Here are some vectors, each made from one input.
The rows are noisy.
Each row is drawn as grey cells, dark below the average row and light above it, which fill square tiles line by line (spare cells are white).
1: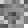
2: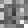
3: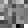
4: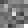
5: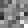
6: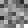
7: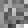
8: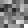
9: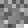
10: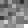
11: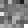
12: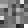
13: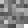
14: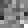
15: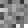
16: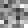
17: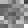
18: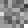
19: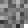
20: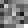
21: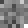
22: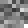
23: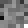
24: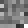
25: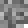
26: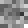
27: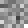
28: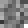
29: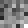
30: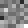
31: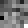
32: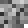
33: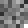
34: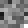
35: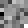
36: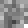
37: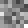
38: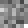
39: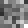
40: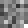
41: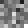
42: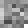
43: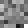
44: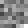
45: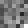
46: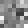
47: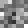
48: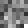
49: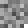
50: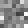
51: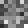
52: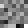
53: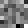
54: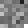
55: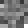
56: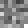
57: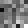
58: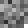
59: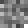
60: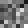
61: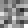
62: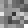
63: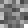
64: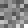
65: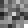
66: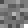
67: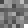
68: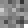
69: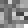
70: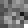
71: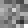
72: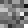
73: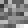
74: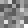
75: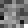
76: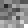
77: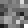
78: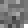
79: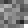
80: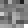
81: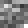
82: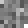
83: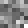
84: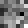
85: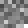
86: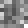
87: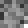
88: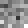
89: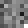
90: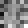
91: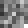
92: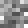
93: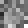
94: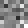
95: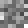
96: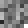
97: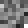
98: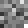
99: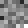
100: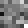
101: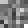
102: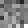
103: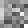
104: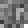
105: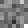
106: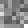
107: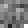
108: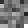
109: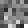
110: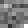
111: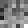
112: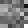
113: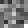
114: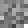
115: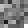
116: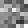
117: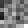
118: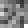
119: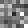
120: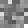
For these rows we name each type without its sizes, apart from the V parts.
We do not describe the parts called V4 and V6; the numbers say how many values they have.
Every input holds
four true/false values, together with either a label, or a value of V4 and a value of V6.
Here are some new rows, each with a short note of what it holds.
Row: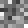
four true/false values, a value of V4 and a value of V6
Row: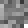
four true/false values, a value of V4 and a value of V6
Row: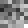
a label and four true/false values
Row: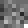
a label and four true/false values
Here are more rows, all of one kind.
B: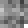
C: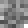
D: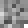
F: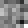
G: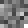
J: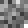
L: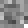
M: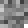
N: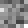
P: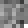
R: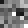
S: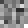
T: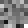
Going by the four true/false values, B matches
F, M, N and P.
